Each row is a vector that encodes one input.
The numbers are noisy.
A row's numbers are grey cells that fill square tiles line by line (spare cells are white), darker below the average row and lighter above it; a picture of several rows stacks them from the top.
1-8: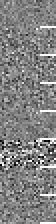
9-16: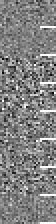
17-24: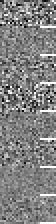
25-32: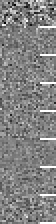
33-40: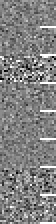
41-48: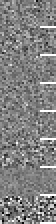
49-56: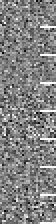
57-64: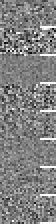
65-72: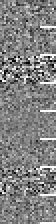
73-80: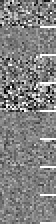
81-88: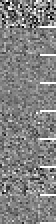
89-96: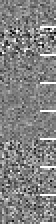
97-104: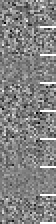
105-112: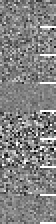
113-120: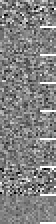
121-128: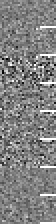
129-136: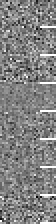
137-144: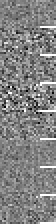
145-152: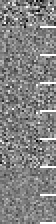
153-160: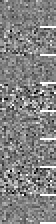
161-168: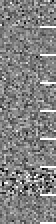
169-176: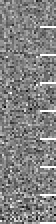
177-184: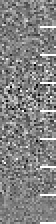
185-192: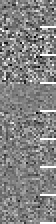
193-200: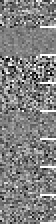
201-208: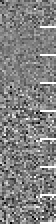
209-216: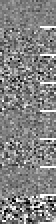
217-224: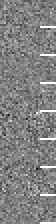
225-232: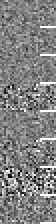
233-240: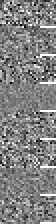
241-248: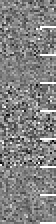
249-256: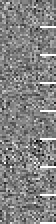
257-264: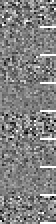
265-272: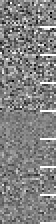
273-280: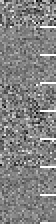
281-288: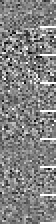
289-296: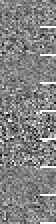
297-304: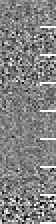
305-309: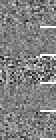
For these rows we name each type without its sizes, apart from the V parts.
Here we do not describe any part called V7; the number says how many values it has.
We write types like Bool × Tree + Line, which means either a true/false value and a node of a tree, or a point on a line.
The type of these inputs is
List(Label × V7) + Tree.
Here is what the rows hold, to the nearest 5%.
About 25% of them hold a node of a tree. The rest are lists of items, each a label and a value of V7.
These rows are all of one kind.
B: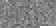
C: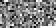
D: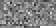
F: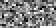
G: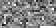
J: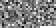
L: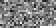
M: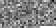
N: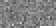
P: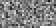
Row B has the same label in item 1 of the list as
C, D, M and P.
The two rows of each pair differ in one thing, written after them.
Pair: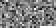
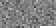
the value of V7 in item 2 of the list
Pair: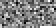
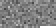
the label in item 2 of the list
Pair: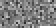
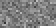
the value of V7 in item 1 of the list
